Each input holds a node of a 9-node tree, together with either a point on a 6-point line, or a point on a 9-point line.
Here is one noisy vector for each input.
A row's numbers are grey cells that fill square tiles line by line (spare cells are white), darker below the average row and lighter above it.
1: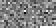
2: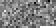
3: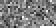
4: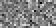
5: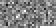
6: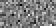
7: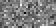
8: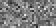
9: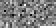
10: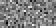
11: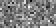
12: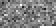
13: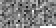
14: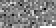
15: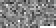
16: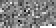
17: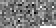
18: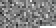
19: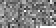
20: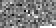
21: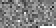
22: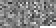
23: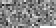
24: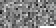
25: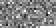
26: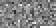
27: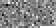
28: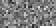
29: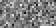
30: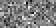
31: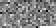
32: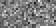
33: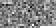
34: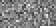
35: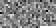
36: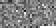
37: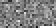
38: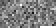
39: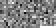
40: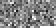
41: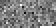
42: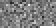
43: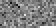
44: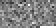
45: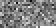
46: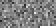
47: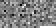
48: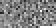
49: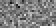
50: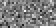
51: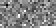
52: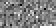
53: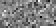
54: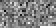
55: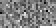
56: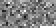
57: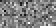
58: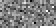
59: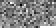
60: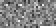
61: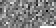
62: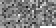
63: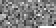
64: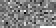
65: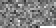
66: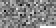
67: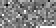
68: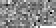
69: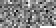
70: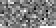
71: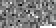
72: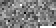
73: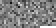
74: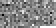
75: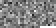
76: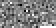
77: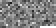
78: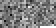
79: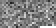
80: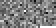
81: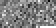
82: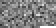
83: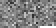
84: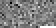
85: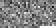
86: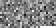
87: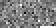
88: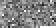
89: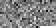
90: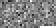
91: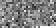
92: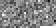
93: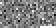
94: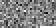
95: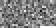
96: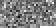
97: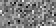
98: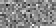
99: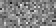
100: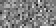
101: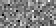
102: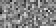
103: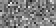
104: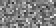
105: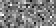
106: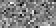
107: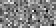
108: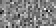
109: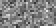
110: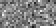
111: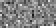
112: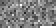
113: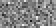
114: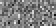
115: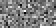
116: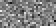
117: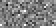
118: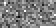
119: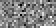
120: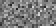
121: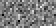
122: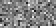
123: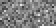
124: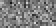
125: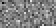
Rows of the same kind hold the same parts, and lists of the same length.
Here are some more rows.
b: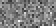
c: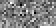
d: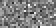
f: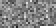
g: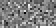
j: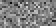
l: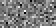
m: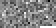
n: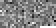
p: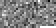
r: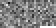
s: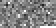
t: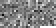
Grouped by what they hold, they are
b, f, j, m, n, p, r
c, d, g, l, s, t

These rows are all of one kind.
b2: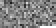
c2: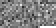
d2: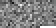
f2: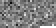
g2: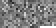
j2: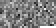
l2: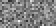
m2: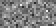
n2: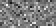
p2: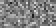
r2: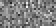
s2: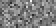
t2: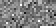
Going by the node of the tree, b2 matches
p2 and r2.
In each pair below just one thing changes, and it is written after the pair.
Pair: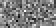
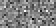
the node of the tree
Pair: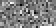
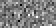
the node of the tree
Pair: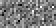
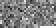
the place on the 9-point line
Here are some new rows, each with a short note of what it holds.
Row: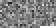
a point on a 6-point line and a node of a 9-node tree
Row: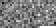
a point on a 6-point line and a node of a 9-node tree
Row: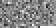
a point on a 9-point line and a node of a 9-node tree
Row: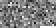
a point on a 9-point line and a node of a 9-node tree
